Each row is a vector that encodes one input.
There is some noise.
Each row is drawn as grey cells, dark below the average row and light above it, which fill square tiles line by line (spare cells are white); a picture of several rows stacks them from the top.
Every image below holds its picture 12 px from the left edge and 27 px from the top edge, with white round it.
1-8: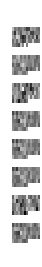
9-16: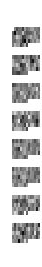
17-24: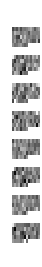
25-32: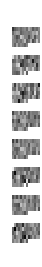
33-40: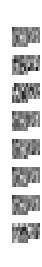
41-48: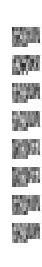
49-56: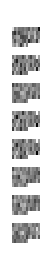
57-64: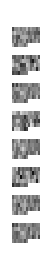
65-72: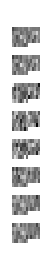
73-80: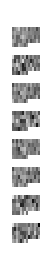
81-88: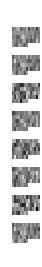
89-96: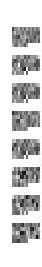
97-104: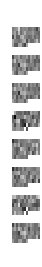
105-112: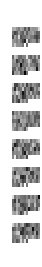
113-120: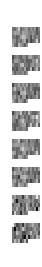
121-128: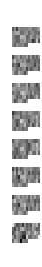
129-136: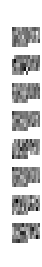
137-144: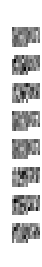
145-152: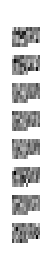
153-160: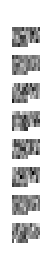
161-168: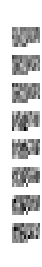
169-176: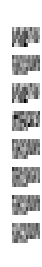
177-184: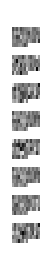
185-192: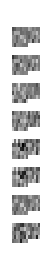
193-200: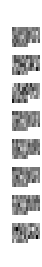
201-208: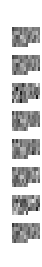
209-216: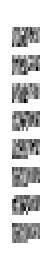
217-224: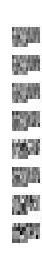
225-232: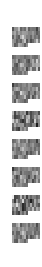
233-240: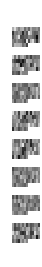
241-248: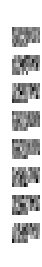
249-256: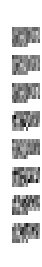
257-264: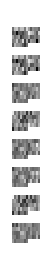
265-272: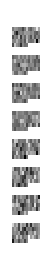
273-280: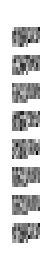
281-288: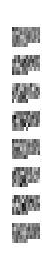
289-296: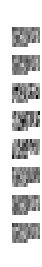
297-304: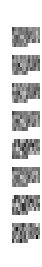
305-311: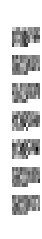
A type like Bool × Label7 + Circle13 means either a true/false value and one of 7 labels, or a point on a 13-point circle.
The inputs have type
Circle5 × Circle6 + Line11.
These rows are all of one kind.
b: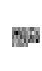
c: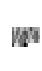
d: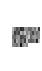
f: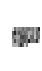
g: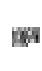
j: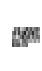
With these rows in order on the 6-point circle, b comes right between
d and f.
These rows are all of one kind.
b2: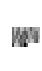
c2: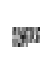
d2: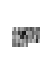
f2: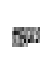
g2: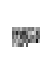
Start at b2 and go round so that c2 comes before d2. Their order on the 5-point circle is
b2, g2, f2, c2, d2.
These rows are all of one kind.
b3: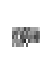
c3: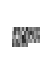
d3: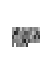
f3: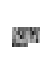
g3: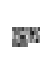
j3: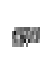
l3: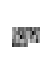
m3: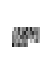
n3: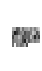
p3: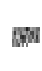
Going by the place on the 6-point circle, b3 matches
j3 and p3.
